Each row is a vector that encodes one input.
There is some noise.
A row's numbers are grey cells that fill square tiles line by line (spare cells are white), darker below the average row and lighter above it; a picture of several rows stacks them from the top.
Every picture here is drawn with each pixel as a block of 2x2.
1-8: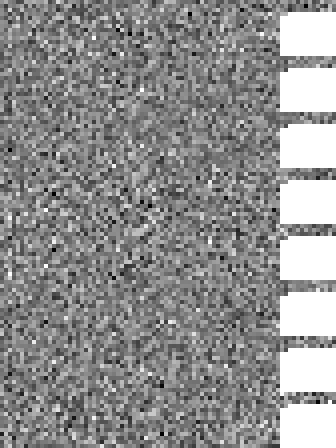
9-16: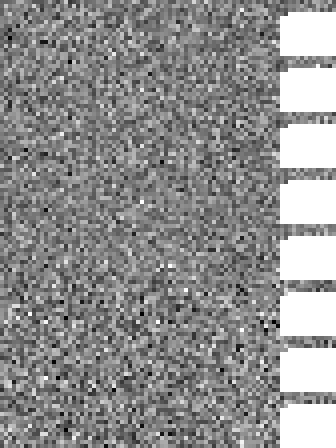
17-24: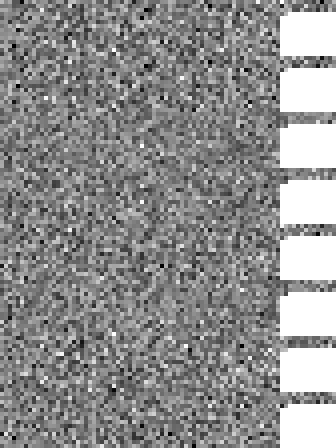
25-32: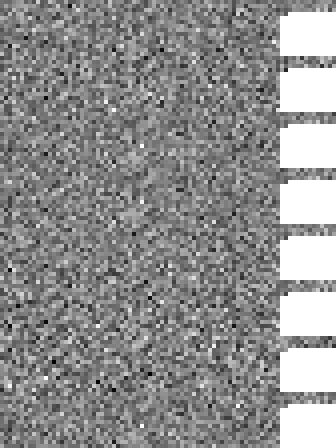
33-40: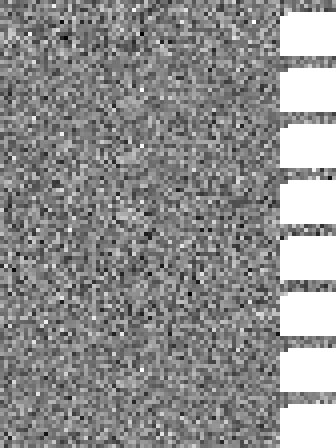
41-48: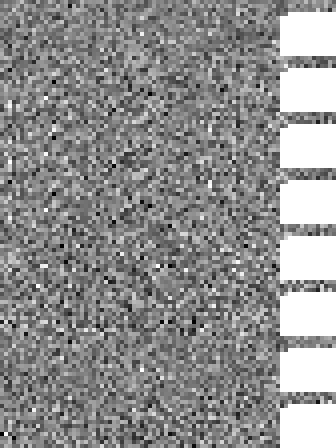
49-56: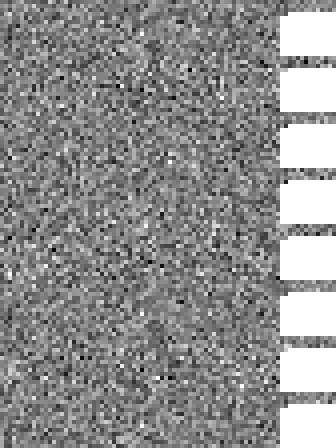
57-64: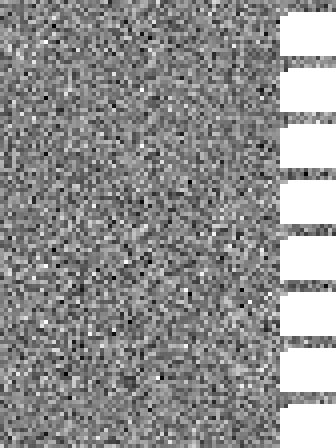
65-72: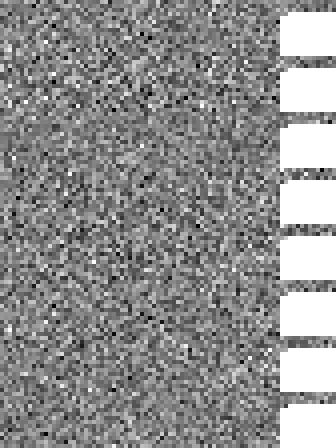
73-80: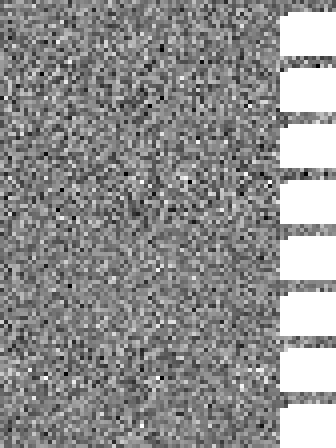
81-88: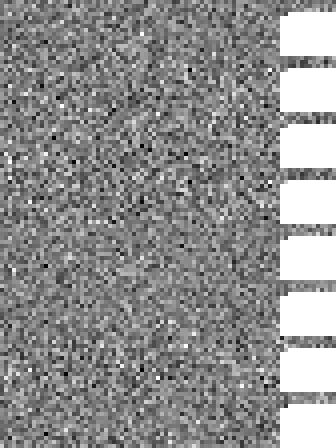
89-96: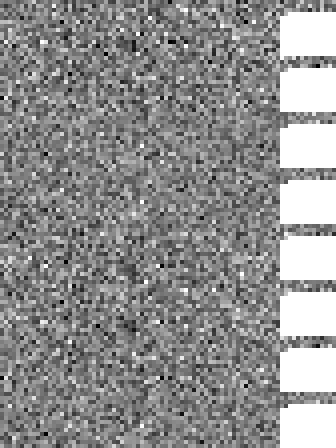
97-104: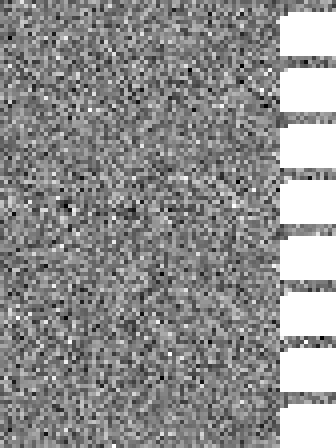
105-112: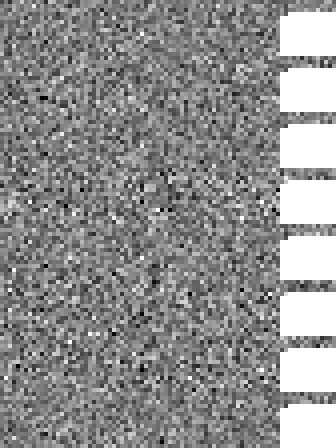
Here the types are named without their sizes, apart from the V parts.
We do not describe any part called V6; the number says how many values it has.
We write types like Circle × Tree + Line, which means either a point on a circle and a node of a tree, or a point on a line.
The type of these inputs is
Bool × V6 + Circle × Label.
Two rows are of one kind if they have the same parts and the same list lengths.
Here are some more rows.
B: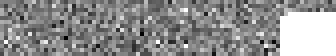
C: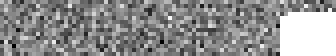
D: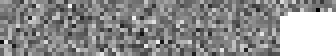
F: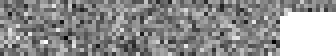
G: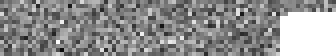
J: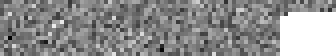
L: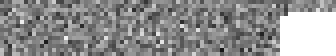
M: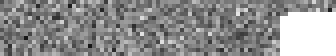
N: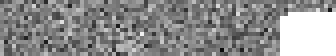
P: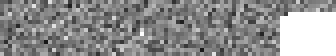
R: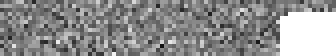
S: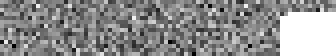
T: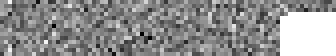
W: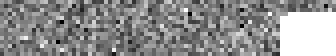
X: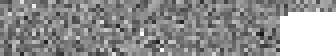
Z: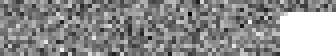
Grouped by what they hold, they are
B, C, D, F, S, T, W, Z
G, J, L, M, N, P, R, X

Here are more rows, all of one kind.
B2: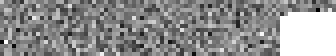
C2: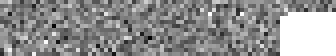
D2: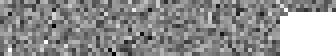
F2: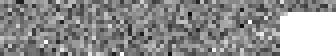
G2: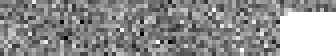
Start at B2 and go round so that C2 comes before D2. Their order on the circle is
B2, G2, F2, C2, D2.
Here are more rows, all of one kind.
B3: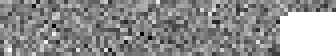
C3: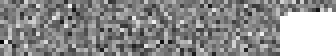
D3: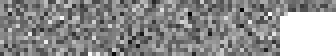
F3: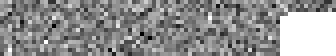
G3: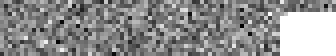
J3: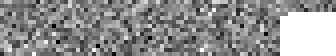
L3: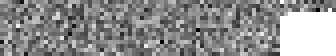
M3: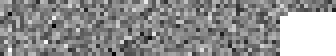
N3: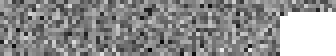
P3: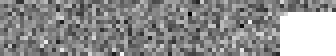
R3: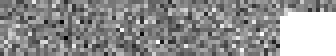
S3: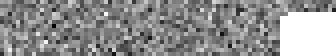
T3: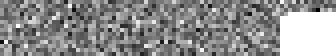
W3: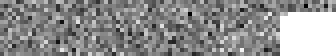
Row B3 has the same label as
F3, J3, M3 and S3.
